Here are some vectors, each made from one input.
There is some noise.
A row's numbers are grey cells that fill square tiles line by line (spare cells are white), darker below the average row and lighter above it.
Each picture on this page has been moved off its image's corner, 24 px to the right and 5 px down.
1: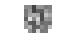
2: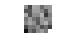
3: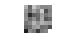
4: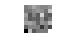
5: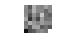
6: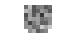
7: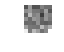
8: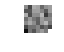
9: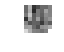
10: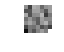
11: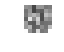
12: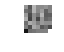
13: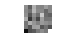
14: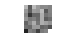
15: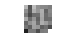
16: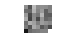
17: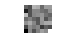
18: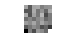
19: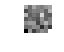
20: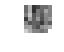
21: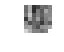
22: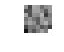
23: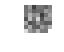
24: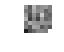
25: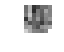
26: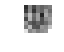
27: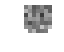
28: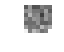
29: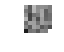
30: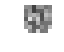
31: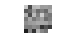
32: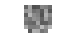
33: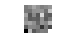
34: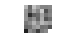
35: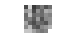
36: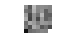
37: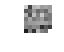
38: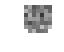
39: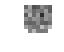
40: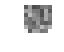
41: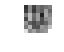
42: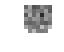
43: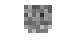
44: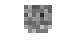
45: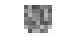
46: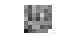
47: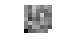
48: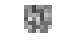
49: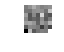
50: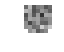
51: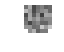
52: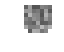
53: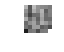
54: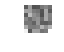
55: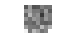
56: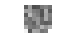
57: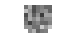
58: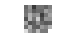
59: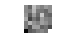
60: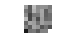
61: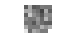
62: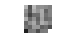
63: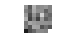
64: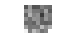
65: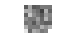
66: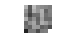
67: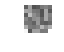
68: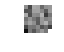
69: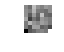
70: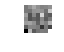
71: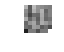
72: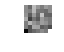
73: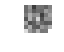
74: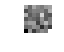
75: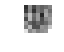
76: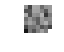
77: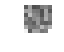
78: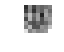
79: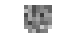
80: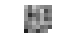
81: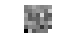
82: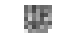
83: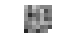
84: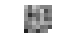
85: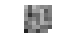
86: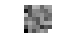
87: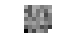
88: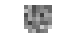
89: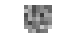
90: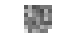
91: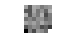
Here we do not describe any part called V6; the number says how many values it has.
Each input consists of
a true/false value, together with either a point on an 8-point line, or a value of V6.
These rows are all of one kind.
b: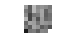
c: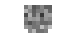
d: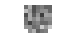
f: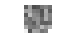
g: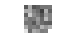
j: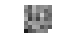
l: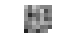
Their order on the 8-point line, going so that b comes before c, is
g, f, j, b, c, d, l.
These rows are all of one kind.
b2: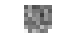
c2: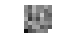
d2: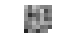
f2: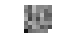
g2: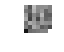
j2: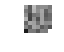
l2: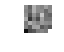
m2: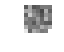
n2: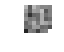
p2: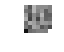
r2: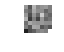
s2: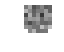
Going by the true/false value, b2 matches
m2 and s2.
